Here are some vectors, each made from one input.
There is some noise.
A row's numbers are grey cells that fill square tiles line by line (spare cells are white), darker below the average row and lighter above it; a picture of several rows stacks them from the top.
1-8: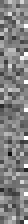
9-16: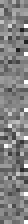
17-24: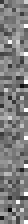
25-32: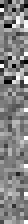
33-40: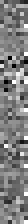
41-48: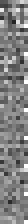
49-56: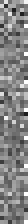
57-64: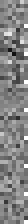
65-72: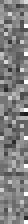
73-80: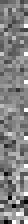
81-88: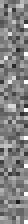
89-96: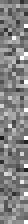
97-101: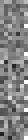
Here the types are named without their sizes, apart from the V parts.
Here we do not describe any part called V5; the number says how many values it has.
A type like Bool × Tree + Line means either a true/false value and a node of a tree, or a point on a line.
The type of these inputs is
List(Bool × V5).
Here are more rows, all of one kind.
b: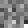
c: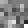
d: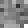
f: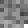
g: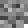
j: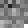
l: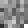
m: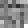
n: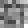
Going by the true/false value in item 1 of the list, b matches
g and n.
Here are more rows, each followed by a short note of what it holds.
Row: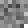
a list of two items
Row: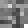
a list of one item
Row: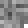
a list of two items
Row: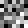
the empty list
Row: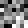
the empty list
